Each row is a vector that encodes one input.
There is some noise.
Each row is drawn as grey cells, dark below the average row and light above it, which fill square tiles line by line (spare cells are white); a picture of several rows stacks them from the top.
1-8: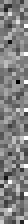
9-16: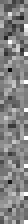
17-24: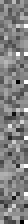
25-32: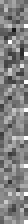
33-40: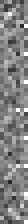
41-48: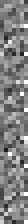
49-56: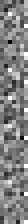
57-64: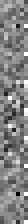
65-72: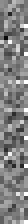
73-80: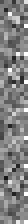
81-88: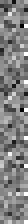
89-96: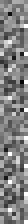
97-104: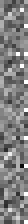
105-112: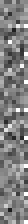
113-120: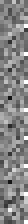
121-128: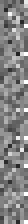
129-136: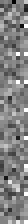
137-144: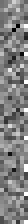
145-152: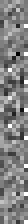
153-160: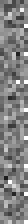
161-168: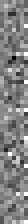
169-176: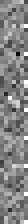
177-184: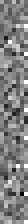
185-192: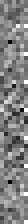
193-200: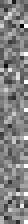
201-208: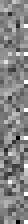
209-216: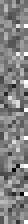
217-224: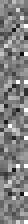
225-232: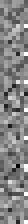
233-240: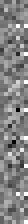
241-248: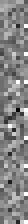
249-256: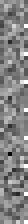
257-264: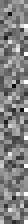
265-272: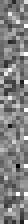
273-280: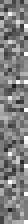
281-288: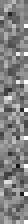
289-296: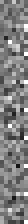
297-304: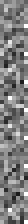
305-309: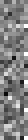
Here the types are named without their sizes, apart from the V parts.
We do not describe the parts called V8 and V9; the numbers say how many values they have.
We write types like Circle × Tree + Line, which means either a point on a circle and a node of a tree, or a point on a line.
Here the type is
(Bool × Circle + Unit) × Label + V8 × V9.
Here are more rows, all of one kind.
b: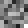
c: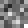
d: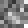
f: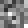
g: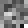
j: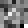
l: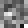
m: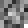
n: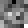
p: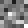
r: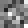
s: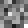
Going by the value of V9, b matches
g, l and n.
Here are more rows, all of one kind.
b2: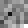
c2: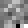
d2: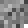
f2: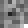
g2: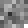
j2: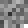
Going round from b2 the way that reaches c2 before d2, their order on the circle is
b2, j2, f2, c2, g2, d2.
